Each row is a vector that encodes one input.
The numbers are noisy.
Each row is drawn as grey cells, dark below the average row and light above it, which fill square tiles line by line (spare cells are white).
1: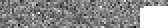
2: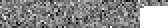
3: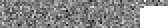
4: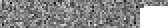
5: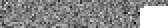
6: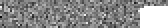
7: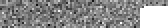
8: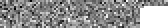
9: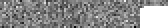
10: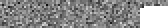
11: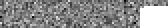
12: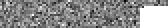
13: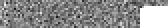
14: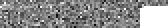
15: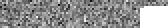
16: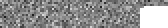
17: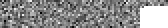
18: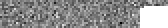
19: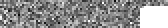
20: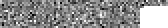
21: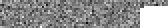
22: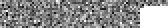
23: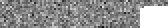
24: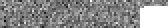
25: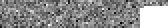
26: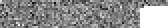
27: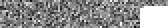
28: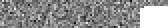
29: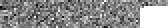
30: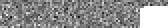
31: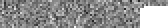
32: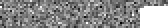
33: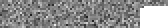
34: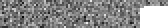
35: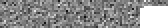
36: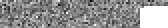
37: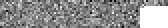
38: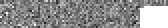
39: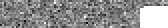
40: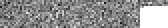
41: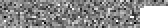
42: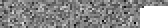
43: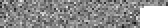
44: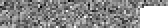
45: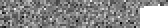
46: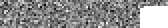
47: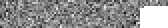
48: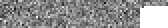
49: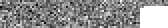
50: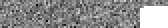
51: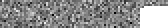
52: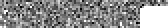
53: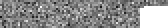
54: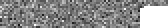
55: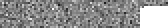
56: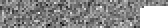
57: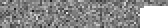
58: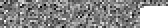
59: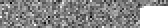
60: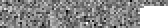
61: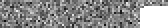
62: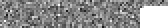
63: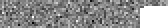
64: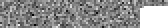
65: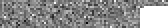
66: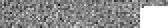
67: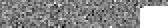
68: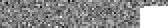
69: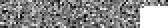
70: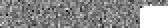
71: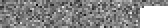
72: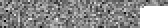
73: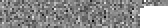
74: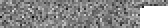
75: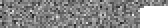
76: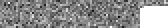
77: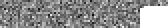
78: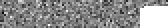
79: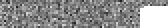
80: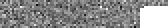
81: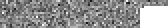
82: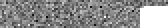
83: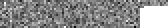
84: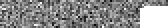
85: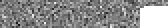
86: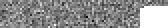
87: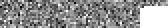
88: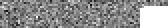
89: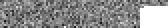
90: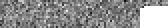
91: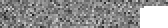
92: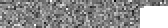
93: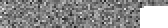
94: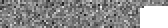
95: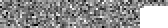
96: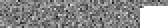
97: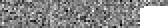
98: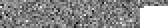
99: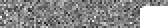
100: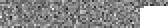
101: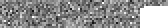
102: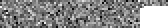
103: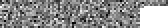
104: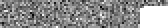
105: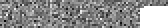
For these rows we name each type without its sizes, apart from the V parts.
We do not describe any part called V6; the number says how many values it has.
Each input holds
a value of V6, together with either a point on a line, or four true/false values.
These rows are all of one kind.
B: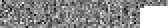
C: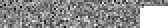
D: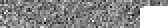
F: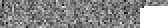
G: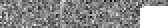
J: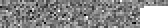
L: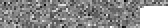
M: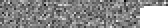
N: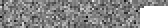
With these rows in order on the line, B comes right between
D and F.
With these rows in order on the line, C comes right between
J and L.
